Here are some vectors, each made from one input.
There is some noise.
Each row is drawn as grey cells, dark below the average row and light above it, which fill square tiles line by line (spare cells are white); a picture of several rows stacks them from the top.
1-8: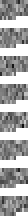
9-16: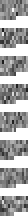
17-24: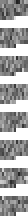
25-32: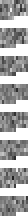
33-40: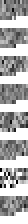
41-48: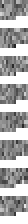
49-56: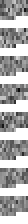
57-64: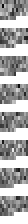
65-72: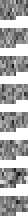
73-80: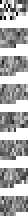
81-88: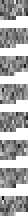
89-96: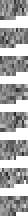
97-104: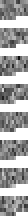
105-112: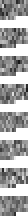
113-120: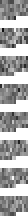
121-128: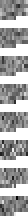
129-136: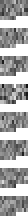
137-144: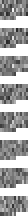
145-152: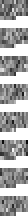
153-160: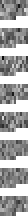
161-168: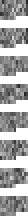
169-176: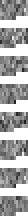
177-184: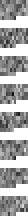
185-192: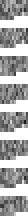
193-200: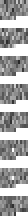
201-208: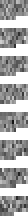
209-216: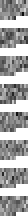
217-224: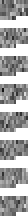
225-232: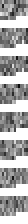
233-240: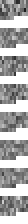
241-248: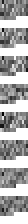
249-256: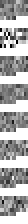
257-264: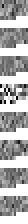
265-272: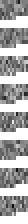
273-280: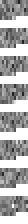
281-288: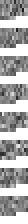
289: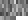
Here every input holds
either a fixed value, or a node of a 13-node tree and three true/false values.
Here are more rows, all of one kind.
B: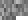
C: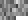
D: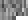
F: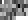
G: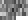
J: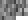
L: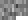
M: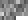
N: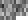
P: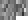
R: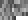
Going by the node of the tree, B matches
C and R.
